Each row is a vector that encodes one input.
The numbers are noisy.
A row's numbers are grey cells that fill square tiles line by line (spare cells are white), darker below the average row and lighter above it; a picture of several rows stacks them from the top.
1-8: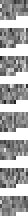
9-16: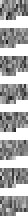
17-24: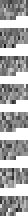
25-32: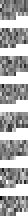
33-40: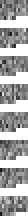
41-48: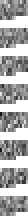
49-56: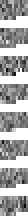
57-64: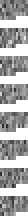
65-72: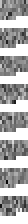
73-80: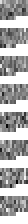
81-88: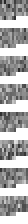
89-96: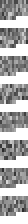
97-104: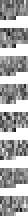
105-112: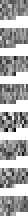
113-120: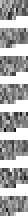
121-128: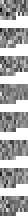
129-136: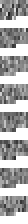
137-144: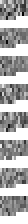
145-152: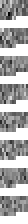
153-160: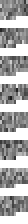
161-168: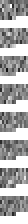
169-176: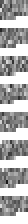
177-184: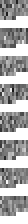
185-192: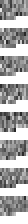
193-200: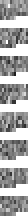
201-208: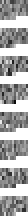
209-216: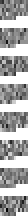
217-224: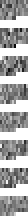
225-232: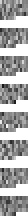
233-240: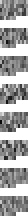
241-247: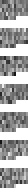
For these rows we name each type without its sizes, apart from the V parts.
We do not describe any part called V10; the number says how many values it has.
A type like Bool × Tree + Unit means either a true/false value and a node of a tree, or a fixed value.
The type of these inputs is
Bool × Bool × Bool × (Line + V10).
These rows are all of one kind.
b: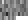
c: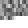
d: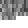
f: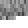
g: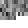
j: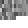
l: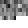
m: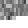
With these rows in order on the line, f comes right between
g and l.
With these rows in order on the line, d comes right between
b and l.
